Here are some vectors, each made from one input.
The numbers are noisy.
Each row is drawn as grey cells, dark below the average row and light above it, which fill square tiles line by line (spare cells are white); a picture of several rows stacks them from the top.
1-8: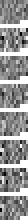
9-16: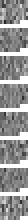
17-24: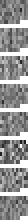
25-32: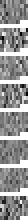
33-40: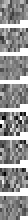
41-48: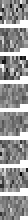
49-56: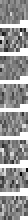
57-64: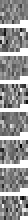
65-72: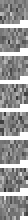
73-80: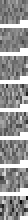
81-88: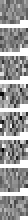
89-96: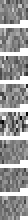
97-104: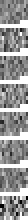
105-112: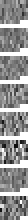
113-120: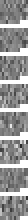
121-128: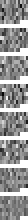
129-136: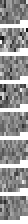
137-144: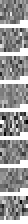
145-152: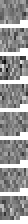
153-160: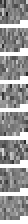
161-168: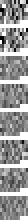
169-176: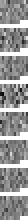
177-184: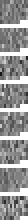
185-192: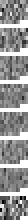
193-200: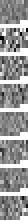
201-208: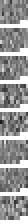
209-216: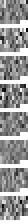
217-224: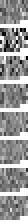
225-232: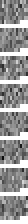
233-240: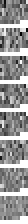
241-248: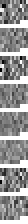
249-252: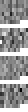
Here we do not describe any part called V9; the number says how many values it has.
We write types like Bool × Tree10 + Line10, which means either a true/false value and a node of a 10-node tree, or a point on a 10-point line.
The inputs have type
Bool × Bool × Bool × Bool × (Line17 + V9).
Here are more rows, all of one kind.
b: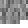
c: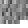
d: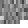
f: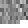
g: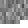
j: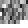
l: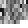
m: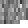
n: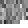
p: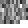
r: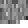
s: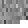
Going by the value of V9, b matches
g, m and p.
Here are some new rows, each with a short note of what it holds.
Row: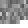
four true/false values and a value of V9
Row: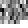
four true/false values and a value of V9
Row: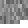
four true/false values and a value of V9
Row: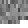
four true/false values and a value of V9
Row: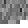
a point on a 17-point line and four true/false values
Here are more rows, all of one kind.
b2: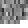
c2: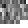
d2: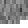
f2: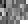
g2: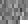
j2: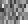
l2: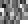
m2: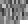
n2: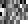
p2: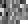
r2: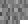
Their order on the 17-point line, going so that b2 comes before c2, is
b2, m2, r2, n2, d2, g2, f2, p2, j2, c2, l2.
